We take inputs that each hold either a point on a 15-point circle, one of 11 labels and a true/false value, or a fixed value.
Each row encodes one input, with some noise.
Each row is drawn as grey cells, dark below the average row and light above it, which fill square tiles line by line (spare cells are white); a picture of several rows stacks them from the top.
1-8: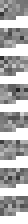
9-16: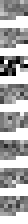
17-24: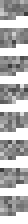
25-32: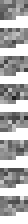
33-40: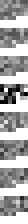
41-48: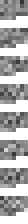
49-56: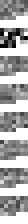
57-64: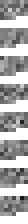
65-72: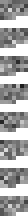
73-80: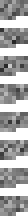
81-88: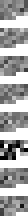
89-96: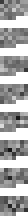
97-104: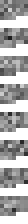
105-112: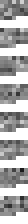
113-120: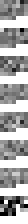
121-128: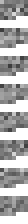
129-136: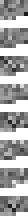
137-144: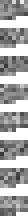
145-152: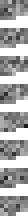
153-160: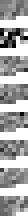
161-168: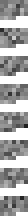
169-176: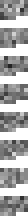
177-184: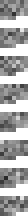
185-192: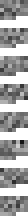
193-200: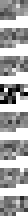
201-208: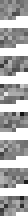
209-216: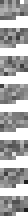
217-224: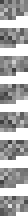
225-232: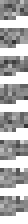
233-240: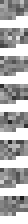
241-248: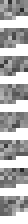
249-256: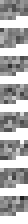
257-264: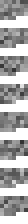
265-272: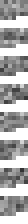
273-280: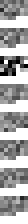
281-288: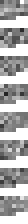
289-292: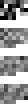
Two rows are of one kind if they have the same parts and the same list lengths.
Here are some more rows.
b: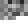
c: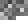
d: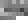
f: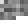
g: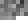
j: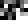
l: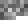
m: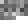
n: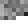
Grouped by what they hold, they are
b, c, d, f, g, l, m, n
j

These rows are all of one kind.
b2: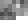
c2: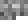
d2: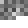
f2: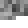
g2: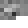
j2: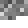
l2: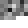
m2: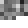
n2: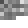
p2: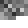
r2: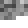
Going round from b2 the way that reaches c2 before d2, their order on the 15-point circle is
b2, m2, c2, l2, g2, p2, j2, n2, f2, r2, d2.
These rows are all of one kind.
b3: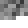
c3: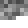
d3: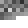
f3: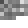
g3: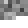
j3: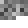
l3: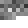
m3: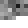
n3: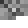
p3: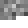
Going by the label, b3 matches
c3, d3, l3 and m3.
